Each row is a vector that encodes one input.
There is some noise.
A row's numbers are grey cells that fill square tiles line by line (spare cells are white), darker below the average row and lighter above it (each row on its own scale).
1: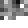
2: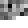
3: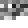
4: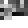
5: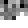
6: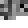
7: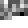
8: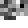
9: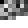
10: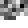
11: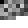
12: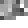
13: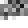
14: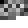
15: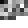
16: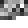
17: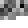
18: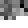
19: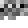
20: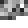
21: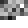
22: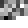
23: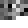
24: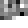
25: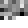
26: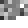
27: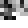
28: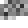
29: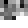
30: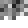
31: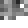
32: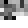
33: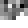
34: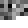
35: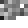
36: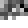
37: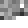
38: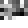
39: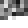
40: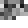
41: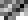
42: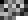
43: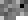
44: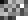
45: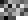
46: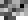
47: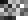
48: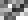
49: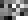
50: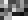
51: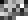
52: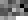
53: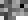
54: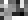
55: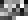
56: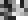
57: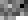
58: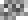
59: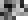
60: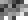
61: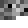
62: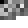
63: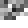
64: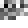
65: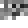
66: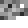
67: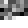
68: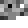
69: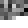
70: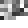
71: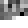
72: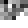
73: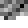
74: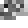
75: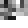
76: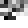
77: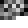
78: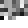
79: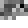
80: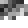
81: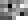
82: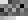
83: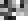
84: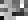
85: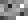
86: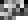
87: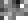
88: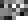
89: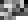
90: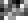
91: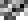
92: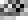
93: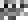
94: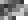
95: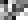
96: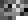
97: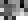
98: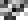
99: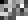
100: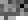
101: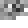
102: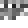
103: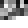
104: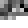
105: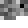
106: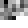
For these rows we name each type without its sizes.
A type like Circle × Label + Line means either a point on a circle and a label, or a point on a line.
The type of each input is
Bool × List(Line).
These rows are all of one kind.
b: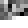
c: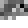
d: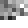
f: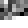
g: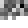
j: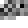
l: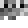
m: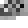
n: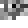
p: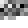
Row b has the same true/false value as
d and f.
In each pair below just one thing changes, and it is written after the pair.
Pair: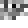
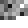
the true/false value
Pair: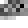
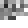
the place on the line in item 1 of the list
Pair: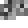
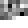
the true/false value
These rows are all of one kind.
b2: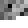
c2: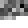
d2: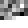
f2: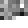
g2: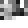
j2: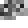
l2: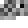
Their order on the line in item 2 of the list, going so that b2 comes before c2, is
b2, j2, c2, g2, f2, l2, d2.
